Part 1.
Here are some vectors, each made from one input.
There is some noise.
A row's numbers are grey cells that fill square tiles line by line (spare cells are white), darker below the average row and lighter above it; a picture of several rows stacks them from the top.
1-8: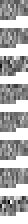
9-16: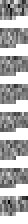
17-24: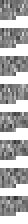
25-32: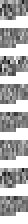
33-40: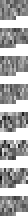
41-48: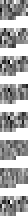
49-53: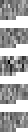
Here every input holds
either a point on a 6-point circle, or a point on a 6-point line.
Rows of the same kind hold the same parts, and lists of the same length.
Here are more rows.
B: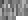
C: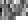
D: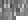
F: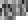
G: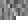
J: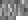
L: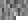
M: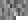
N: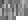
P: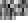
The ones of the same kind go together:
B, D, G, J, L, M, N
C, F, P

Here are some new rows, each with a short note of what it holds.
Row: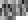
a point on a 6-point line
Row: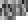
a point on a 6-point line
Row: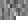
a point on a 6-point circle
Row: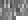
a point on a 6-point circle
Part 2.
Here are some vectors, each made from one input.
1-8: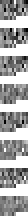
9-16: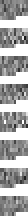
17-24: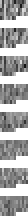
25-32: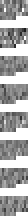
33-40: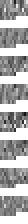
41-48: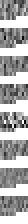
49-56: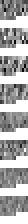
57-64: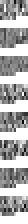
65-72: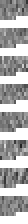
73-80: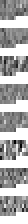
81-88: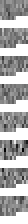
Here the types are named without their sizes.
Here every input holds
either a label, or three true/false values.
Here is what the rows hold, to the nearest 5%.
About 45% of them hold a label. The rest hold three true/false values.
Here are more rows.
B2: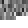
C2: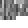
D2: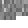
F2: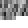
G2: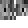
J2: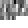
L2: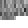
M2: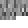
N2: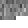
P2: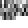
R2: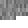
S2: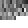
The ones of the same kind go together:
B2, J2, L2
C2, D2, F2, G2, M2, N2, P2, R2, S2

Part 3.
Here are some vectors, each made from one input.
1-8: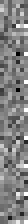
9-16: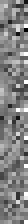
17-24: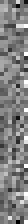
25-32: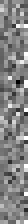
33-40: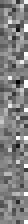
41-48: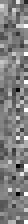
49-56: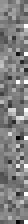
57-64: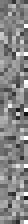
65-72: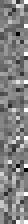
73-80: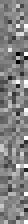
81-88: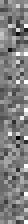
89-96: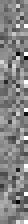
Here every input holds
a point on each of two 6-point lines, together with either a fixed value, or three true/false values.
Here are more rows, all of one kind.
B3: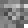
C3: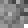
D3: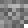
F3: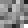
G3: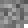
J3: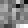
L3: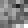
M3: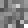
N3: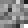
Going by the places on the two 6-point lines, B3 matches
D3 and G3.
